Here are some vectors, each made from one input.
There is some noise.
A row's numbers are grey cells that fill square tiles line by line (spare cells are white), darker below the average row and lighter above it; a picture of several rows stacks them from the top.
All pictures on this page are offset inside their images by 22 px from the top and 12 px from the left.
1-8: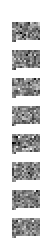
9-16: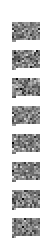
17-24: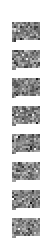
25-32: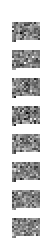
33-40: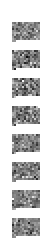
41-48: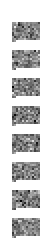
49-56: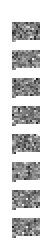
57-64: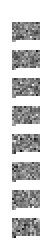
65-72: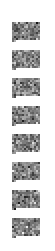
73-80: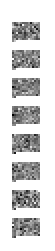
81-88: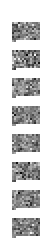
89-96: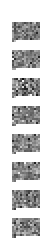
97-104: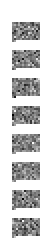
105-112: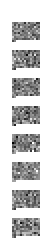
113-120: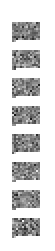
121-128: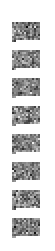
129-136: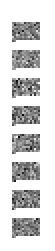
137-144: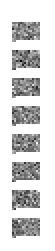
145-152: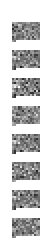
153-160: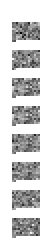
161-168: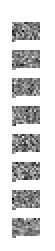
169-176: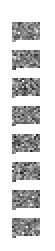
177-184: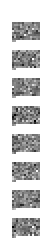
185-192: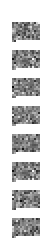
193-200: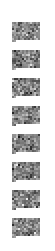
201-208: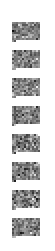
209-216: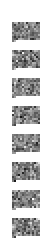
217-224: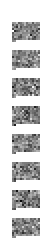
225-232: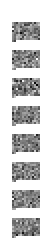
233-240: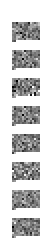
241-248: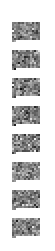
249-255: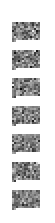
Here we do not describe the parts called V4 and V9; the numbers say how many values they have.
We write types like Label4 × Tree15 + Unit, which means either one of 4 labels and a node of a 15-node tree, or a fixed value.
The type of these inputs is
Circle8 + (Tree12 + V4) × V9 + Unit.
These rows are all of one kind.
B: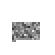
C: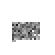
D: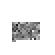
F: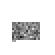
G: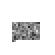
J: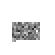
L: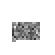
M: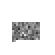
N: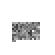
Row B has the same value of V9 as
C, D and N.
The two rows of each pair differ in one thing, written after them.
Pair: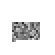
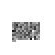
the value of V4
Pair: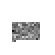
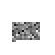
the value of V9
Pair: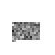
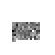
the value of V9
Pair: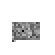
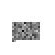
the value of V4
